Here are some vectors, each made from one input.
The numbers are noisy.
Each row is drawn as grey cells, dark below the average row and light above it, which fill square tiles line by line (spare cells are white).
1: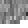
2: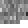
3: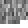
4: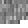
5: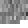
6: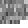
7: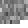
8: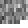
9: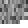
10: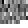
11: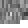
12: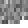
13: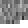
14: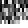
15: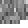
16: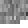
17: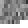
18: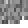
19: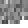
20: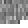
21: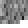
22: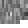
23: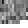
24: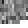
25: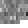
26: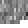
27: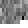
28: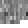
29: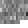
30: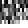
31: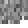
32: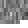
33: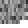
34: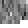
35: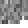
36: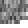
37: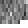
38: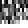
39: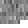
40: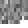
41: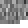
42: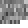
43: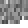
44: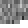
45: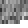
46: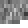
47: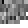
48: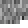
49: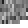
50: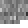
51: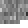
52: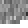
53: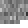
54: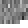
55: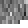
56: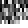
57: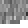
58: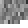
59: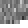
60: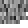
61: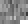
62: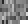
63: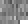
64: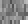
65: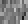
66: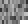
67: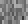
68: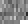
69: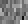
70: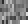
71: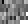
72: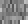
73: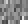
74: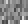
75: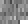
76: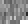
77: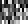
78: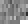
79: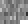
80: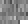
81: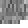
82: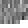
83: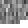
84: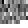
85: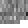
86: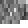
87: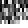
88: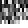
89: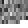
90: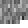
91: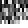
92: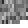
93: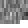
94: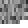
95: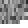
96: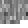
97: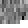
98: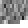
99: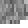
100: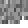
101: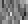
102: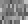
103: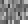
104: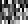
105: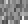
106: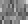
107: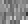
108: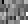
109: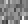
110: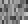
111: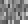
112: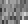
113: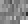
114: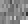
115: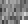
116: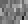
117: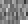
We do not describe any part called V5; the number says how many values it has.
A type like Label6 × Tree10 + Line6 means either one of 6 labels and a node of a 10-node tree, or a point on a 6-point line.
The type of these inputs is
List2(Bool × V5).
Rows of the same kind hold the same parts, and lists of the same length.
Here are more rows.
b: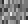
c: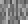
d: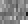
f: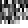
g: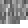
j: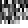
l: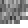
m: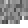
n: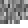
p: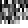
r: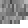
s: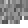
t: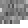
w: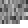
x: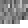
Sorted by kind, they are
b, l, m, n, s, w
c, d, g, r, t, x
f, j, p

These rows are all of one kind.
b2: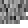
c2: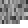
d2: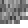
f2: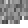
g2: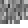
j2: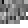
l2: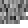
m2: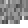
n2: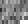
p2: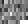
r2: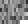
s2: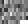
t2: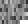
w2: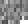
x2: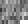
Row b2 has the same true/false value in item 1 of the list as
d2, g2, j2 and l2.
